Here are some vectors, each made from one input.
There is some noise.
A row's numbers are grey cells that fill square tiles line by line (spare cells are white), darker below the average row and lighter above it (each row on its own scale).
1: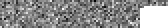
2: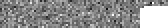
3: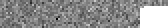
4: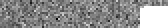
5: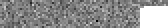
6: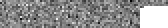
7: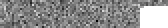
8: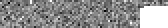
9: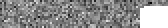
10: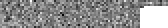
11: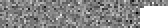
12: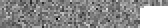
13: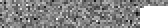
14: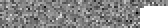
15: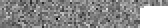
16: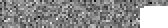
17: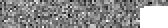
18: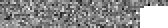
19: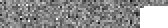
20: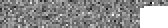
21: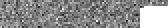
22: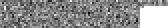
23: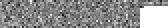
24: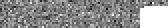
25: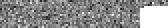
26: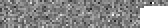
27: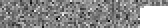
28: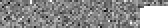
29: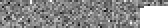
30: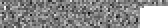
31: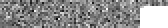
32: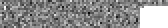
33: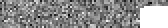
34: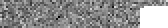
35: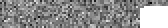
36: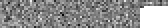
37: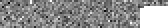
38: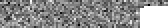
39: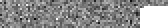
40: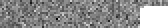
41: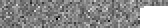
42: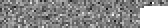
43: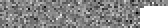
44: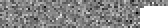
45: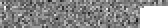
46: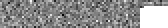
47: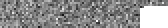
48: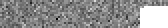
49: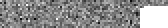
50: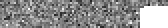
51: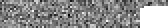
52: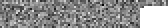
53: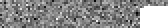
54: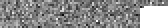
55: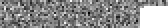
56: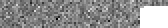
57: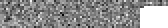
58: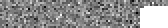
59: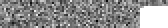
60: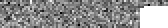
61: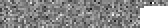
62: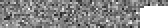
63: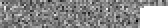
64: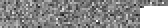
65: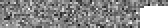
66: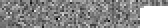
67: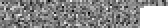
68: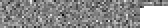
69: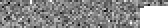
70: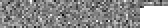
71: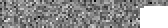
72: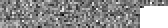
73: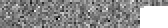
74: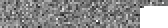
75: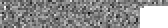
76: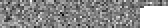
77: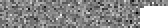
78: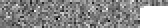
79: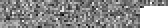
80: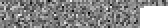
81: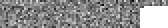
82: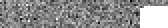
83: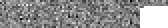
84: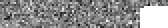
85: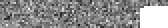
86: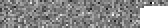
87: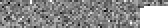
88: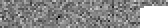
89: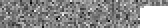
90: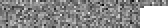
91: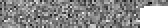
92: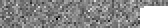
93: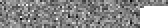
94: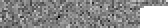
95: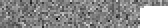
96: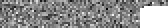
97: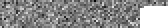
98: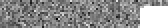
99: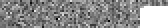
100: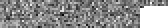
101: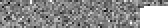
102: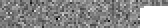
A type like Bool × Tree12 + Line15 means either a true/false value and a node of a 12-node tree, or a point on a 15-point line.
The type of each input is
Bool × Bool × Bool + Circle5 × Label4.
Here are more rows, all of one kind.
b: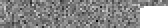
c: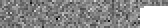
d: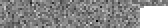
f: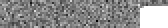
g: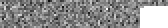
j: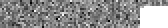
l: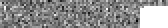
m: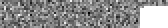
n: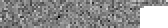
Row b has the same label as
d and f.
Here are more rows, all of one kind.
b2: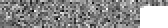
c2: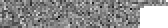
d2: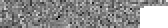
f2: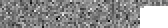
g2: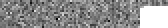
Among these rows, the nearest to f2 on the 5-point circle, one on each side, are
c2 and g2.
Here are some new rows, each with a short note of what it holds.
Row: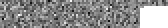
a point on a 5-point circle and one of 4 labels
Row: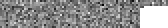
three true/false values
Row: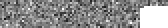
three true/false values
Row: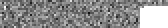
a point on a 5-point circle and one of 4 labels
